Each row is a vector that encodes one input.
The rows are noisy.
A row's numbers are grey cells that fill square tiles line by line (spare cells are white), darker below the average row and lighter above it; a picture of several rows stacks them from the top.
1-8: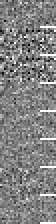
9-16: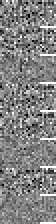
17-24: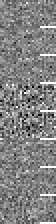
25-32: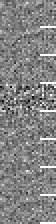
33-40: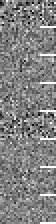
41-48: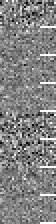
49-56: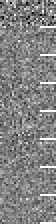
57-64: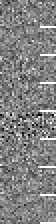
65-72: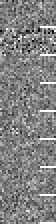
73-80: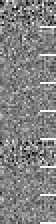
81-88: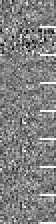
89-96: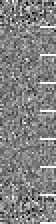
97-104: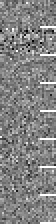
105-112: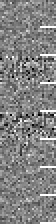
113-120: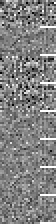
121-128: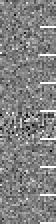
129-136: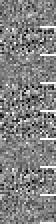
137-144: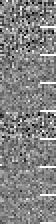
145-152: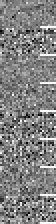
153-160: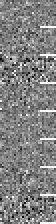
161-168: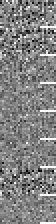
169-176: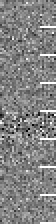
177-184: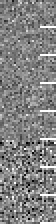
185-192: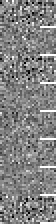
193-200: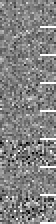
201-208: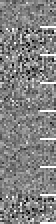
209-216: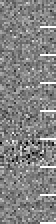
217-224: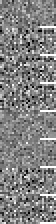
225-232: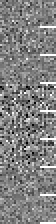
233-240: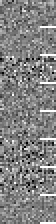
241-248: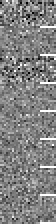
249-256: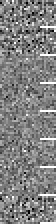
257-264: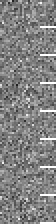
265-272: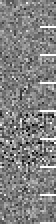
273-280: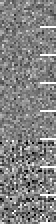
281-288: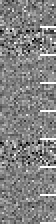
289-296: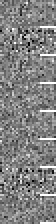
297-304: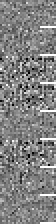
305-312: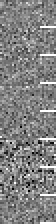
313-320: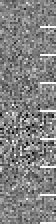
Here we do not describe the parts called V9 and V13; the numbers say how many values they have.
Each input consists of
a true/false value, together with either a point on an 11-point line and a value of V9, or a value of V13.
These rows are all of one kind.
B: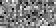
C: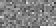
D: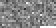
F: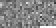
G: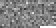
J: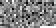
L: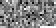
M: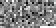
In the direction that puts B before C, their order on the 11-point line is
F, D, M, J, L, B, G, C.
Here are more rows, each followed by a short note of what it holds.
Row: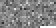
a point on an 11-point line, a true/false value and a value of V9
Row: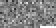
a true/false value and a value of V13
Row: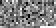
a point on an 11-point line, a true/false value and a value of V9
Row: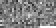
a true/false value and a value of V13
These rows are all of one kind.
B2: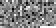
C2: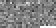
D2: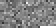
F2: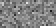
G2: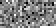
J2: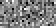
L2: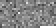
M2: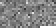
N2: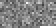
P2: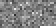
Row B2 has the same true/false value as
G2 and J2.
